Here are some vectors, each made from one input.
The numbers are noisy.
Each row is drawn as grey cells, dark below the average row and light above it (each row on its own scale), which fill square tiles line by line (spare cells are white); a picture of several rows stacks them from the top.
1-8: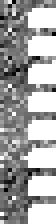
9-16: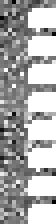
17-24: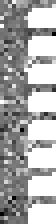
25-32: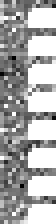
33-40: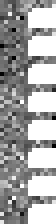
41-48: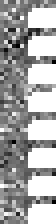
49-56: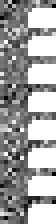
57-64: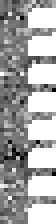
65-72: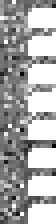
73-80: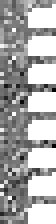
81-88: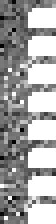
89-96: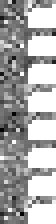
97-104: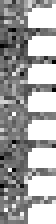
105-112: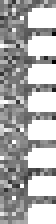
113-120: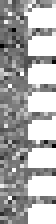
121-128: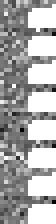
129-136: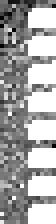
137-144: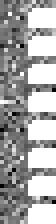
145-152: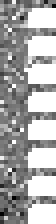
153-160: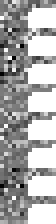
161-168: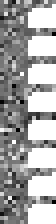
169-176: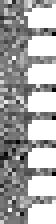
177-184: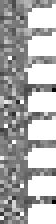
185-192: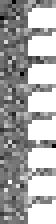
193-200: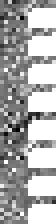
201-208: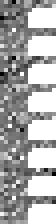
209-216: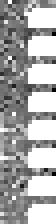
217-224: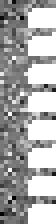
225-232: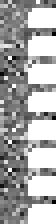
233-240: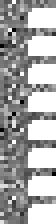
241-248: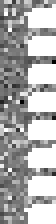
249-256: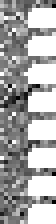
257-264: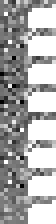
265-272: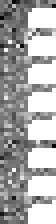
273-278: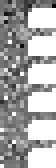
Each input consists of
a point on an 11-point circle.
